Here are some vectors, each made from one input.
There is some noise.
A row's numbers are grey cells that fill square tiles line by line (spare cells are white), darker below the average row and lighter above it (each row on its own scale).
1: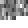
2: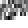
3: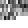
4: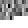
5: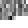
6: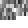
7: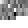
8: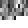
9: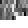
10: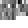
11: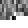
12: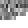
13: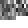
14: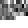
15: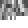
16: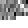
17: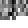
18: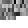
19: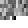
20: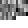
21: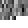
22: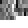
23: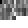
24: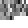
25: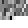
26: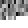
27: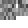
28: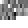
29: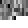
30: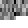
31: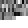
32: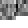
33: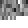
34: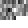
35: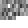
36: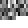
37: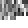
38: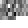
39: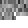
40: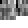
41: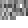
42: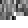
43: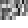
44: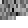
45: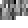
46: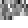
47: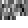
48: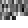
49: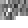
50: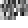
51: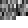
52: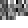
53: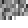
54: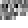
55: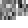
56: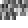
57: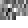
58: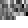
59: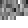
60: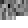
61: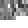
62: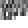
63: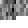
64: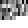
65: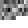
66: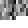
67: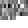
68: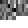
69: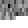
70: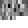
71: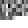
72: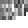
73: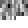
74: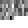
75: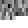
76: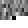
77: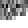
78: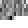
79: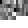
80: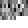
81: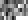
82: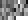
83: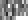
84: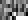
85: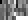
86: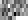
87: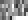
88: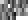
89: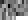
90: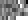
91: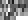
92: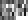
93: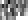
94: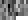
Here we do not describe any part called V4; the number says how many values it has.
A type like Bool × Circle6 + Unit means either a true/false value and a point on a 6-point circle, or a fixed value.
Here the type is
Bool × Label5 × Label5 × V4.
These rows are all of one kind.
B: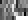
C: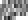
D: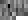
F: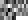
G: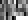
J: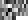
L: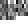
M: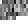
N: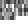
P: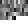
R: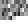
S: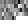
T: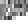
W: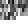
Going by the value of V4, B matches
D, G, L and P.
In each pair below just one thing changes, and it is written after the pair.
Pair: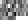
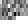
the value of V4
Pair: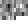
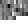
the value of V4
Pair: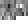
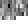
the true/false value
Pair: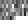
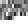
one of the two labels
